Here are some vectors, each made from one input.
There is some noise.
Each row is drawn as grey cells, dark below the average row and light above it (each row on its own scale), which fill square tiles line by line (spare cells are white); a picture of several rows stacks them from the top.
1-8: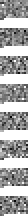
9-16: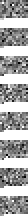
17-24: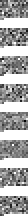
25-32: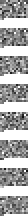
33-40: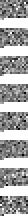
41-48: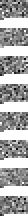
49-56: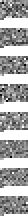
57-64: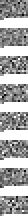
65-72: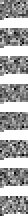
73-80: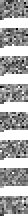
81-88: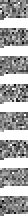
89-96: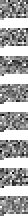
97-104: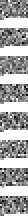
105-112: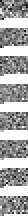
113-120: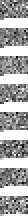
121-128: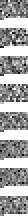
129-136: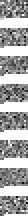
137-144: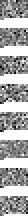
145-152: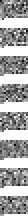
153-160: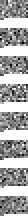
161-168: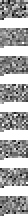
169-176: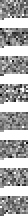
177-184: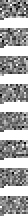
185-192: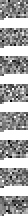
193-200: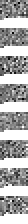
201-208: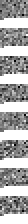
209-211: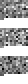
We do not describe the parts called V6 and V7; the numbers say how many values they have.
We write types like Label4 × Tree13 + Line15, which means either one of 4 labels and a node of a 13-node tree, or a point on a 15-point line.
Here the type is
Bool × V7 + Label4 × (Line5 + V6).
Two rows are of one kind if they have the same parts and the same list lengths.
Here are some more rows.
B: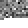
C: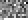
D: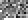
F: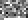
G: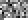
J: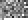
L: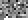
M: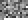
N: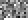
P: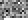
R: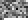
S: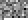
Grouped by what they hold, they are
B, G, M, N, S
C, D, R
F, J, L, P

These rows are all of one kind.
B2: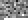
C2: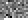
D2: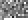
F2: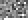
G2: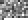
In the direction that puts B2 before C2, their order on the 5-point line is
B2, F2, D2, C2, G2.
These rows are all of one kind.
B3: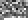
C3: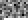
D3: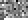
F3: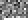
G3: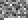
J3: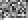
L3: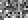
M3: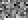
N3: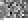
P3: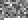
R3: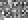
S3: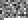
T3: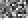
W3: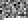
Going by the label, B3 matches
G3, P3, S3 and W3.
